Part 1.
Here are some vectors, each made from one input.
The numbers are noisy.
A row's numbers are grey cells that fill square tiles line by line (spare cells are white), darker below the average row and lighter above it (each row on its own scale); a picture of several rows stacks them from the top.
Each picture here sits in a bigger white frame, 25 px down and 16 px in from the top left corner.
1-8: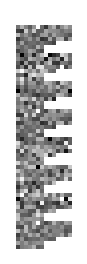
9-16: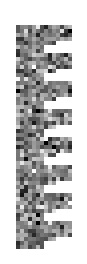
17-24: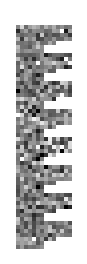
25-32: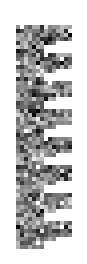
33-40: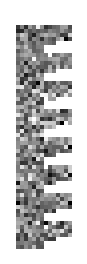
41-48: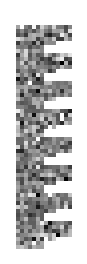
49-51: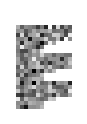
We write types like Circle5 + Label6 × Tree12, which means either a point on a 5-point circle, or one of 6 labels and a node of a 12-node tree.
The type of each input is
Label7.
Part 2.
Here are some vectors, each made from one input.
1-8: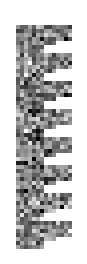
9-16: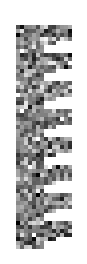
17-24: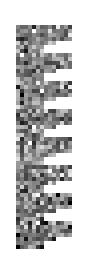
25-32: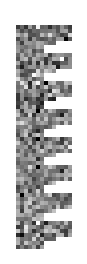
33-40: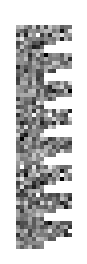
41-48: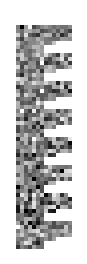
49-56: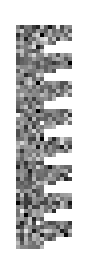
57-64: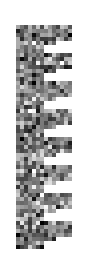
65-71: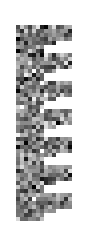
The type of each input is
Label7.
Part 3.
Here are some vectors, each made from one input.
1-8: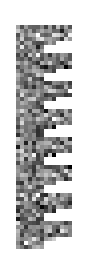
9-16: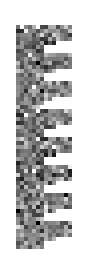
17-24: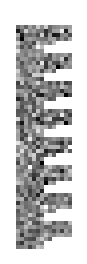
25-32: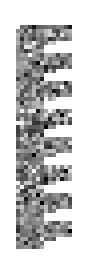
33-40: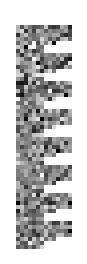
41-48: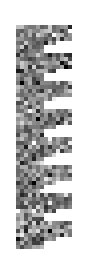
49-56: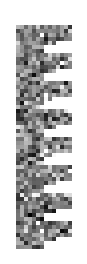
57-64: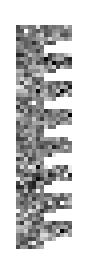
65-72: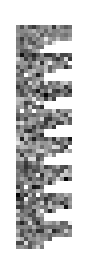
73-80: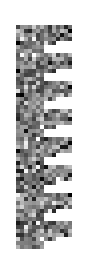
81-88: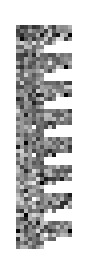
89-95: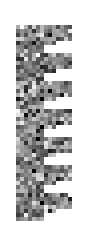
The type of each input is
Label6.
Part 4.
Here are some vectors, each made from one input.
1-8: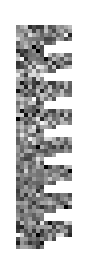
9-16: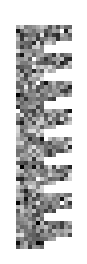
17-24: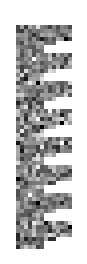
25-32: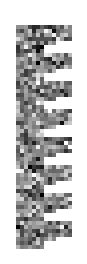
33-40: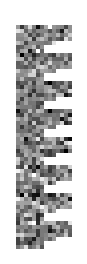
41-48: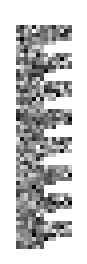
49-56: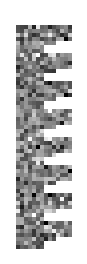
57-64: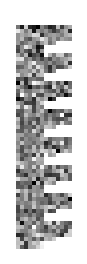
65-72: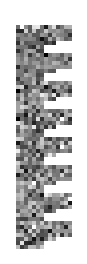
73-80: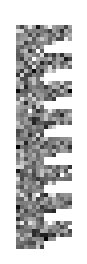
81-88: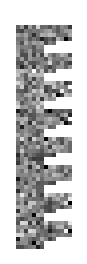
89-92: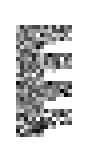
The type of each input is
Label7.
